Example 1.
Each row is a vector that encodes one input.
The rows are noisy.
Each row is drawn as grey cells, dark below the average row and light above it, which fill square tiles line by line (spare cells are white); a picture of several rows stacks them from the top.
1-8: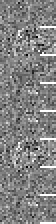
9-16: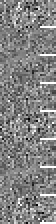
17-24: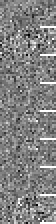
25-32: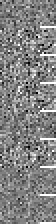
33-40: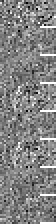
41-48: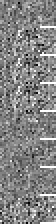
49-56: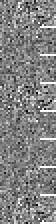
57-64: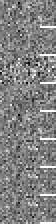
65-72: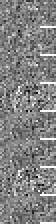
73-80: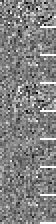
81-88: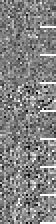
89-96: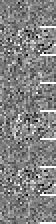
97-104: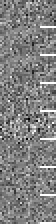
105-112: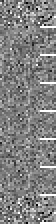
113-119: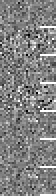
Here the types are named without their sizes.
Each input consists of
either a label, or a point on a line.
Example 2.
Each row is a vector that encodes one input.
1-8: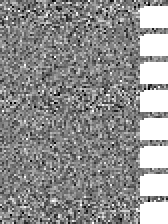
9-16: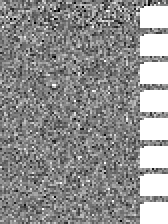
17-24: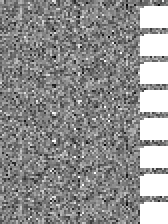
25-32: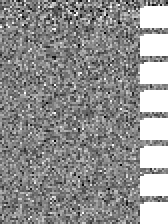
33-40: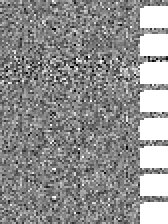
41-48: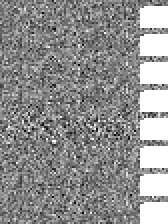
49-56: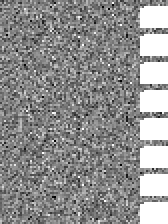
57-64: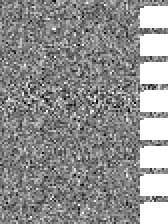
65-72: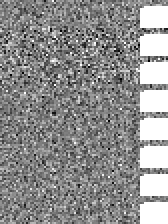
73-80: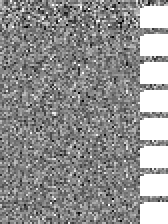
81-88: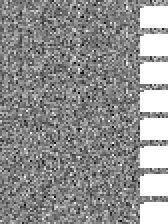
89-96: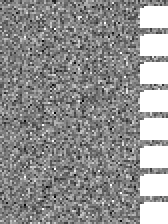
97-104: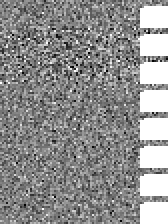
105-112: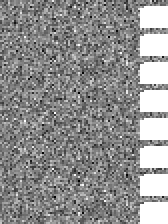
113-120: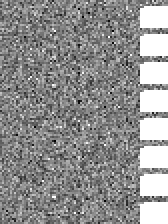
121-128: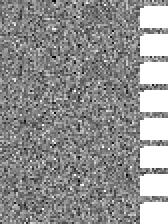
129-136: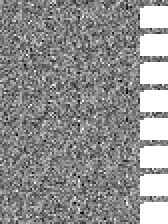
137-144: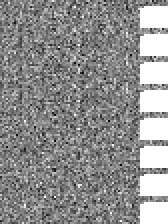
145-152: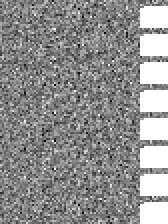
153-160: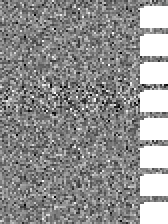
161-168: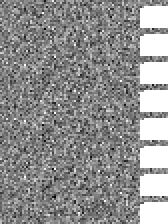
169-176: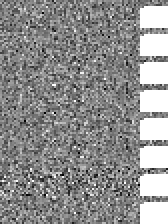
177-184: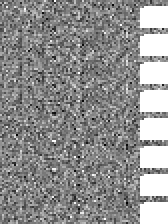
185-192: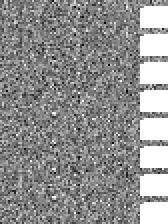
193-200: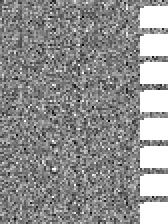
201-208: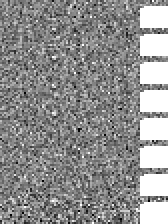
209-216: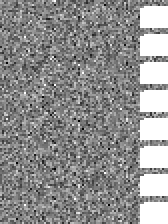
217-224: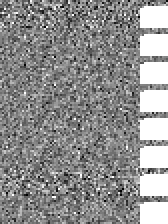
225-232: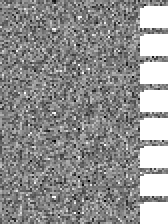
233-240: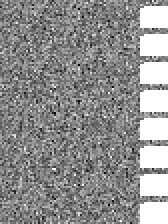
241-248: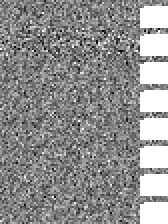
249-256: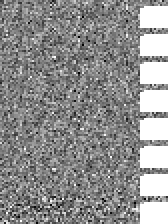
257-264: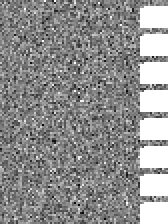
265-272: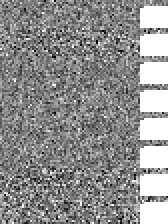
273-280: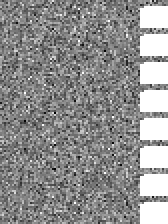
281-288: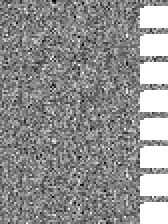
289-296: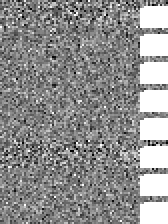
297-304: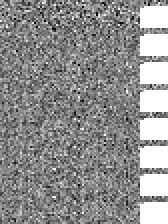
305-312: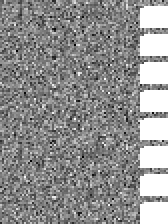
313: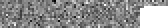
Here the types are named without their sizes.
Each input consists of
either a point on a line, or five true/false values.
